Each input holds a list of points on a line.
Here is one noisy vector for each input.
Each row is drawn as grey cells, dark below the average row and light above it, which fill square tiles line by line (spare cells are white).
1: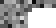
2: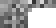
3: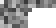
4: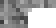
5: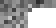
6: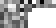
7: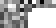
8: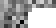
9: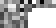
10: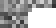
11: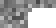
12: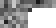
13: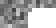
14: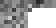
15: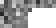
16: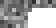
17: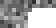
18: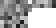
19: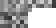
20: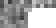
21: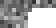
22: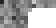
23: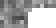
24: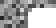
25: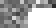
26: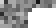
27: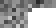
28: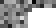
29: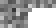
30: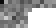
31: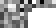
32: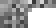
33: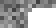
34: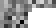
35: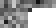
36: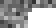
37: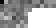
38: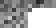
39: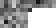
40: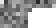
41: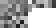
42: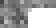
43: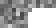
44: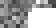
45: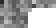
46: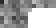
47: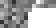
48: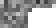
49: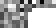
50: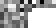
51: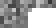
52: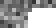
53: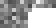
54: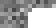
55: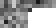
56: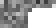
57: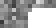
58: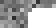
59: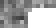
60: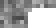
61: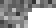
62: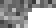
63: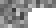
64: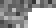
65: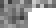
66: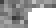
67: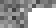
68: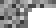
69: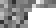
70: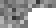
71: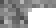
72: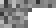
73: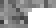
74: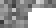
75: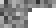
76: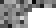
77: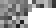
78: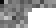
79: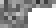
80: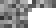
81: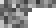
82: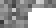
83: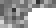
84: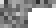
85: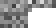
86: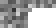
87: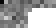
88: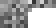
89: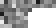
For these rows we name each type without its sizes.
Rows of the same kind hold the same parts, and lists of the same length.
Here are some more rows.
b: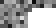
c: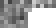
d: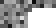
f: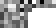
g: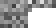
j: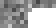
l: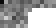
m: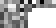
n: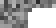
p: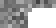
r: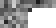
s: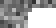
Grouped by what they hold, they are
b, d, l, r, s
c, g, p
f, m
j, n

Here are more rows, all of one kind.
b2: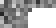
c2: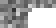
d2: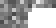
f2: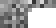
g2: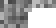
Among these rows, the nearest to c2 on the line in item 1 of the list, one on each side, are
b2 and g2.
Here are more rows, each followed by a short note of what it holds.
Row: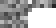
a list of three items
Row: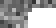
a list of one item
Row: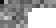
a list of one item
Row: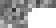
a list of three items
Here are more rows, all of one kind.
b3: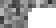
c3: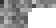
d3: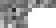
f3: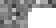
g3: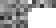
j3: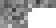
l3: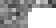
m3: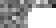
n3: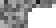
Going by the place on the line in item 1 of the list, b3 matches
f3, l3 and m3.
